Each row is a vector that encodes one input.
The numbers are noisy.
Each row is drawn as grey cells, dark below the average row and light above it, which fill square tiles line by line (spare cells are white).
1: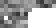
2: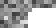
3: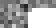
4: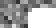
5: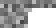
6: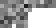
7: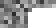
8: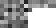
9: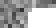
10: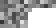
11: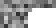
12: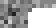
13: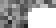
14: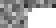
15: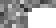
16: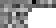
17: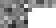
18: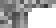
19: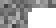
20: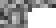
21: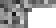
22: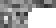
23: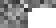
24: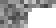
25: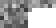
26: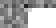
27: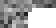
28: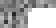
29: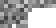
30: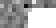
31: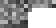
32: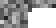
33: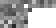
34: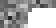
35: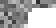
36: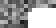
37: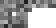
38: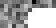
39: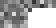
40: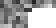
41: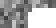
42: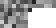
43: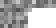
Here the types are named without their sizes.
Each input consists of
a point on each of two lines and three true/false values.
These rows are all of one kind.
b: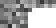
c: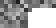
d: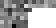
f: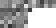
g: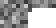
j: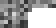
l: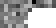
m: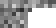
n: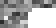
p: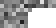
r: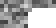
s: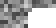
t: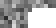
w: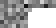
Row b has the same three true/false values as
f, m and n.
